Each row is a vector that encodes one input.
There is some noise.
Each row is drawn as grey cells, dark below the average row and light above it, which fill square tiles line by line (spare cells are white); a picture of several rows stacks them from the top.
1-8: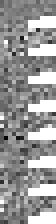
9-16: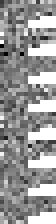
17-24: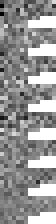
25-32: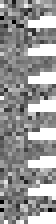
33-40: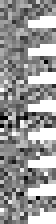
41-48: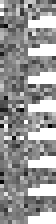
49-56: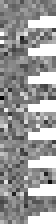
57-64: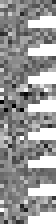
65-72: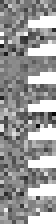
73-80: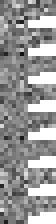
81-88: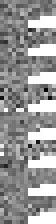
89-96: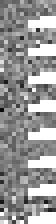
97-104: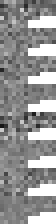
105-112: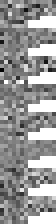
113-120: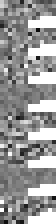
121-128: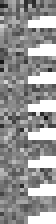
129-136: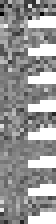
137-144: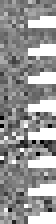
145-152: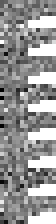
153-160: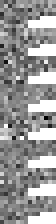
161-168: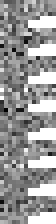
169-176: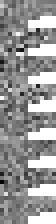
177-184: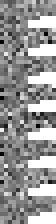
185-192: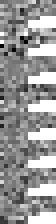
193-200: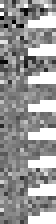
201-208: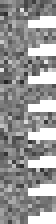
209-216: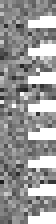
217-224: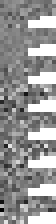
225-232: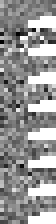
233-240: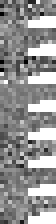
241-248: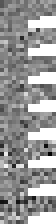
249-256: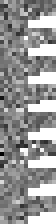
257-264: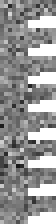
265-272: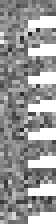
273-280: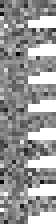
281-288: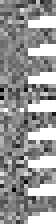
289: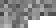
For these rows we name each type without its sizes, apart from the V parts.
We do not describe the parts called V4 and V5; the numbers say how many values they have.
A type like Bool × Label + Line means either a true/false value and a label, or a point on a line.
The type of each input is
Tree × Tree × V4 + V5.
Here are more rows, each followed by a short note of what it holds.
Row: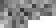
a value of V5
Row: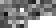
a node of each of two trees and a value of V4
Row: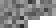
a value of V5
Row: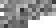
a value of V5
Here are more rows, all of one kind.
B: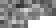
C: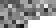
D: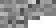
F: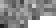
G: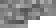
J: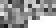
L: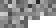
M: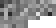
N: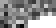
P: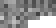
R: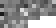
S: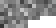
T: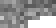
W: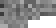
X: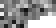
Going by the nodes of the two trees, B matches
C, J, N and R.
